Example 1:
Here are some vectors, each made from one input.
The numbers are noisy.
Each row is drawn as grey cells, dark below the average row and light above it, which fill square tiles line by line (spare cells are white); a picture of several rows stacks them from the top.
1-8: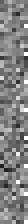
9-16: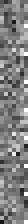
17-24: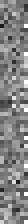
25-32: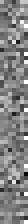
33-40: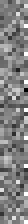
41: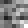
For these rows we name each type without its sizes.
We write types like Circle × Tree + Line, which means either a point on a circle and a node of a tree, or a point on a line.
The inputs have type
(Bool × Bool × Bool + Unit) × Label.
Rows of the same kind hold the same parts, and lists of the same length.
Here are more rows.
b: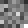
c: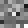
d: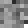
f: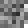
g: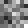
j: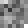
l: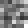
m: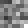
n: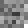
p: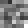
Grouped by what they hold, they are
b, d, f, j, l, m, n, p
c, g

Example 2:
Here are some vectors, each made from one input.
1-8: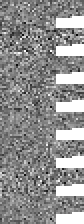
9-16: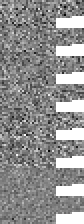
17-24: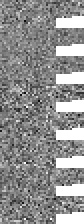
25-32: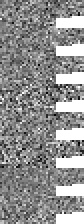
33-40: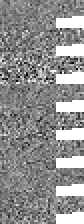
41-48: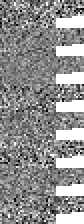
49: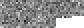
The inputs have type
Label6 + Tree7.
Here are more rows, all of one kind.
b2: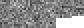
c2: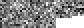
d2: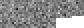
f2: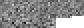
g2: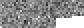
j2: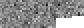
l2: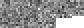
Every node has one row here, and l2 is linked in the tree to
g2 and j2.
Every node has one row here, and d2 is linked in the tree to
f2.
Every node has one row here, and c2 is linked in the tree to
b2 and g2.
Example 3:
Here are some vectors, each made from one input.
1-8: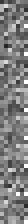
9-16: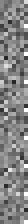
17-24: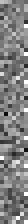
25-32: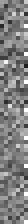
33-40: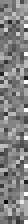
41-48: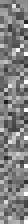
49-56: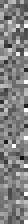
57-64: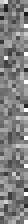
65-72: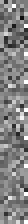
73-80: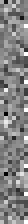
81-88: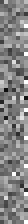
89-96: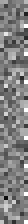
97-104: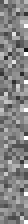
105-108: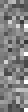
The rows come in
2 kinds.
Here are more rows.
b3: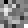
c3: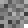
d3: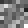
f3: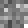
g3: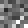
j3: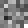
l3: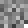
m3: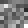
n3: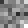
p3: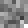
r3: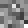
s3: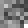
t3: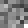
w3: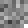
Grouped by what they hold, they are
b3, c3, f3, l3, n3, p3, r3, w3
d3, g3, j3, m3, s3, t3

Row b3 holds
a node of a 9-node tree.
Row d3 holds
a point on a 7-point line.
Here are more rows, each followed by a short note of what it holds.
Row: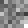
a node of a 9-node tree
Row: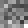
a point on a 7-point line
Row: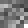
a point on a 7-point line
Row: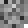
a node of a 9-node tree
